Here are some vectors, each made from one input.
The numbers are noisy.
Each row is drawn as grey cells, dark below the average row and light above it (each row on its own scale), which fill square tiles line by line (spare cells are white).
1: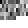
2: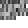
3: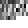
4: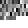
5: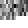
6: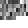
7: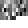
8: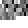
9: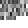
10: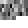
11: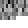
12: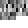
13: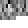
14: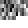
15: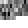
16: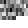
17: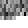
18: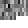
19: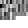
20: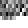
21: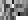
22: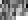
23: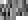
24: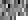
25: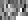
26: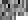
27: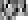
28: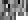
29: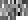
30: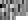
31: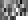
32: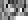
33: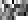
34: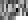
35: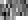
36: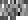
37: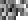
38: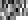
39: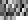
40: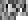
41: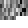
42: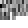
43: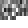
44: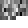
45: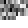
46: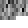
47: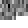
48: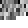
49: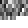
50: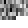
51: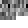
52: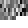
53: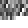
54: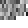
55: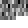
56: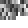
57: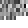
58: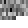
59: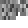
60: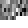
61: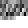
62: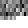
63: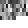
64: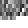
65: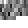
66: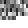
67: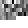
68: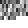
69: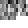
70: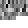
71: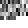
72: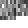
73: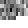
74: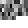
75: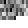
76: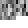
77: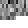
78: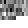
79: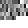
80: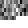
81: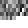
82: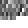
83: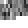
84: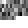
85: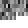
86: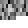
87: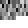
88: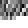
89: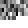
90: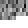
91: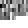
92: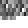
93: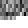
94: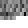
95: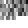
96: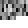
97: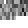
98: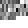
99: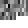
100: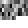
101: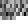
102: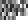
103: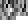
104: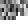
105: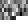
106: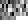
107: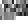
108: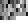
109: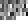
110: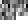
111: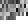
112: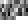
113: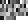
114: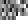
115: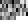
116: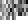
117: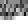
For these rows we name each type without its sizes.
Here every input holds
a label.
